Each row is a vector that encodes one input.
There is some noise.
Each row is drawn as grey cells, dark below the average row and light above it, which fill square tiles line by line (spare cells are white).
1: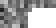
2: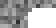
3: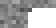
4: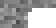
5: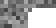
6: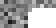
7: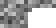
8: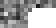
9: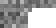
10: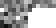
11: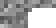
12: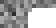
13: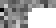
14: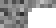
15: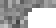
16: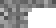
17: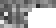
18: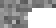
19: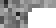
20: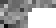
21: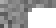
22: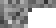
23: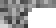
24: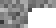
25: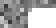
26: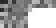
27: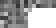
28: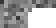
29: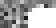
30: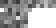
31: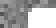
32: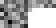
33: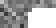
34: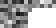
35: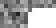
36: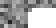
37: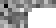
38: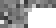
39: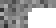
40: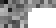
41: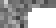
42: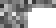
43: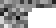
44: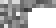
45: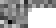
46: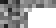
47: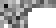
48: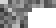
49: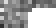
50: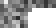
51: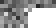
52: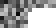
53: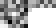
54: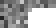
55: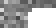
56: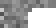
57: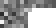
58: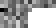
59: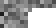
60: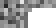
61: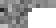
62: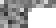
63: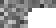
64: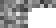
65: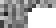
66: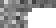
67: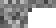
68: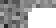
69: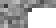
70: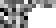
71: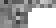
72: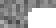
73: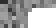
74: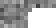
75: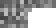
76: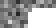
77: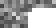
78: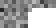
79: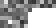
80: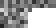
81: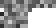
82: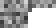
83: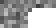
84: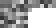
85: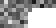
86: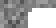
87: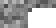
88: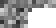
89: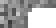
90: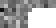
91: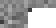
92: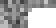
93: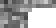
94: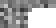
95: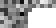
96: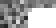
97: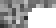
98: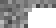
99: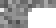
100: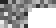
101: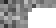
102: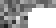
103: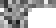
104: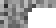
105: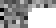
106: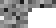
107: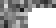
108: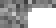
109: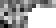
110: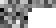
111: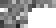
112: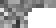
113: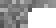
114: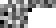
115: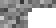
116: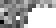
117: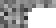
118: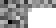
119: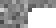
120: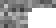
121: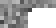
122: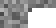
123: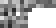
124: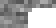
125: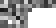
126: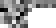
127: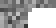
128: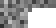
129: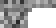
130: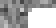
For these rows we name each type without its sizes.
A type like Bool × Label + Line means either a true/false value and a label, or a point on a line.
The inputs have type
Line.
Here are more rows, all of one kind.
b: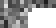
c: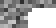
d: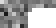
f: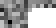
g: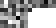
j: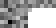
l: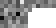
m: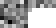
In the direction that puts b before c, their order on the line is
g, b, j, f, d, c, m, l.
